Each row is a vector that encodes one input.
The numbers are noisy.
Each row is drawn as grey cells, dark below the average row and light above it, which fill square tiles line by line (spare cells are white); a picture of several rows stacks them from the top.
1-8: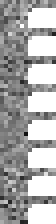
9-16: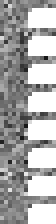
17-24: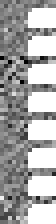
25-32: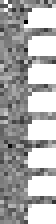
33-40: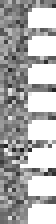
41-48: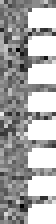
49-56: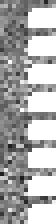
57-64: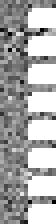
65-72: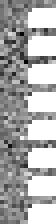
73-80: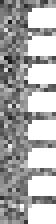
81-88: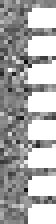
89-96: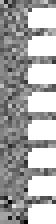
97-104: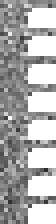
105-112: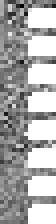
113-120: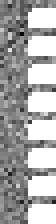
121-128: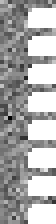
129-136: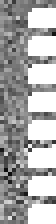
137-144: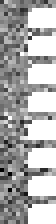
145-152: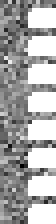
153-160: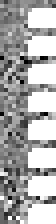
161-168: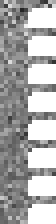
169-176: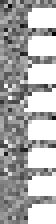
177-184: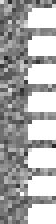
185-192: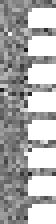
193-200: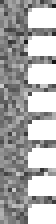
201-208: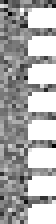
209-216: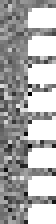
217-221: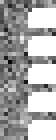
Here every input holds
a list of up to two points on a 9-point circle.
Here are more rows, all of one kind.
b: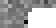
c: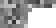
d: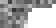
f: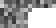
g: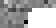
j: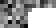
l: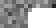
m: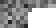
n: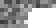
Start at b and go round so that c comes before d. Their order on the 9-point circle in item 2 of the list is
b, f, m, j, l, g, n, c, d.
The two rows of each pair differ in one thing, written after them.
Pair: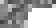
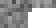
the place on the 9-point circle in item 1 of the list
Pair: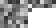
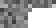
the place on the 9-point circle in item 1 of the list
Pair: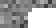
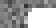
the place on the 9-point circle in item 1 of the list
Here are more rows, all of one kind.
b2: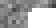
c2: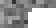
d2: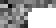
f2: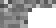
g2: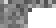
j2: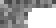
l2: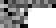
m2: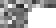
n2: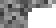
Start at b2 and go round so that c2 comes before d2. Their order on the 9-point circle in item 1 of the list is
b2, m2, c2, d2, f2, g2, n2, j2, l2.
